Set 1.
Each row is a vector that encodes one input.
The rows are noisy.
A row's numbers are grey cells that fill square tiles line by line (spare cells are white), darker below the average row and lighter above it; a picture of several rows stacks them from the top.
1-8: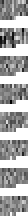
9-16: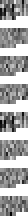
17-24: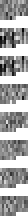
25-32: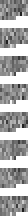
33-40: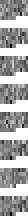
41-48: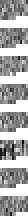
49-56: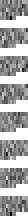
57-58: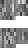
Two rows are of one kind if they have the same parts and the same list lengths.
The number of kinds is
2.
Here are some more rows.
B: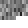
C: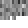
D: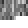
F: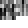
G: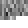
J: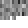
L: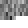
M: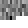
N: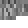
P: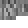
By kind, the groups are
B, C, D, G, J, L, M, N, P
F

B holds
four true/false values.
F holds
a fixed value.
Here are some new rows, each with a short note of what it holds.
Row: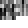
a fixed value
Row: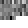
four true/false values
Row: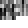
a fixed value
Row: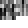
a fixed value
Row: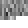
four true/false values
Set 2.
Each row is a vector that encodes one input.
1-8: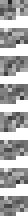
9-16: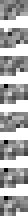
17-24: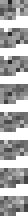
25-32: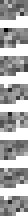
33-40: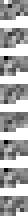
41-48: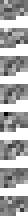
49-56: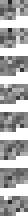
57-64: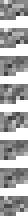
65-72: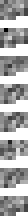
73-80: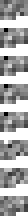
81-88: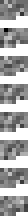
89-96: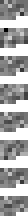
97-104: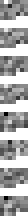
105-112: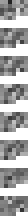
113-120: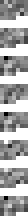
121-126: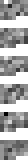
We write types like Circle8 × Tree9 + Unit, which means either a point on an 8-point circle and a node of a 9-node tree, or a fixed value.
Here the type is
Circle11 + Unit.
